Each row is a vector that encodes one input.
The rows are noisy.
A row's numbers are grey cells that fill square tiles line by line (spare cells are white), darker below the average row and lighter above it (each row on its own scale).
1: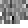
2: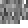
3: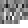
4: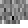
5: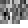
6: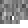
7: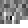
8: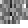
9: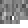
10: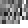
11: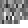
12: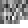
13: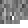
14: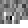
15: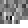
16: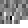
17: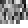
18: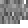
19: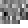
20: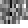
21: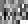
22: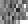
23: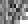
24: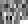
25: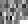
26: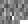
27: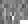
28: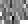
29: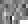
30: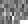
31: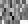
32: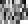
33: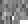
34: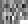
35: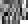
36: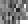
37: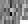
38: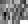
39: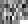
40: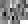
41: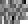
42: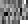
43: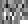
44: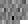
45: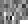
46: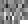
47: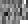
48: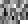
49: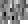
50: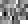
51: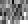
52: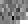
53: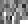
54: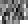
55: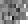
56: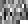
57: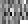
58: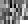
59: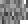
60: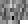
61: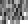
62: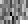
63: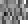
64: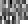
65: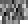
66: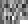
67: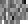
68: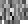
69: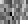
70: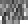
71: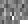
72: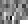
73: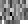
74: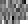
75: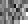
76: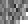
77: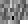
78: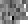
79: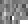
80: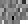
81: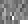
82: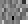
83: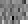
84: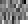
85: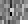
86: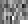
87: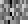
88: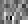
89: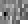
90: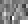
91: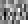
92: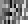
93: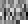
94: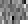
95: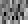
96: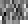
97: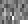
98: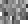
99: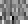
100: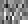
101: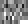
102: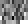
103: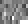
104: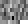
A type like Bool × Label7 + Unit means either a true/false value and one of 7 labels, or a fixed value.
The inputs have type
(Bool × Bool × Bool + Unit) × Circle8.
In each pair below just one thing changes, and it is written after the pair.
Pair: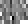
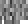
the place on the 8-point circle
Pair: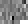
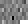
the place on the 8-point circle
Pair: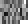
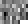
one of the three true/false values
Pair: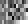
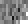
the place on the 8-point circle
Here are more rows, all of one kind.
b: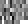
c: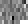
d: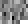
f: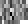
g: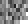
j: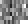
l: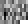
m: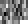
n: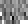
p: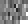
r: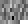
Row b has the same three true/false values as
f and n.
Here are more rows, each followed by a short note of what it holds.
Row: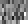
a point on an 8-point circle and three true/false values
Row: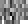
a point on an 8-point circle and three true/false values
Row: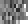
a point on an 8-point circle and three true/false values
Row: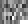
a point on an 8-point circle
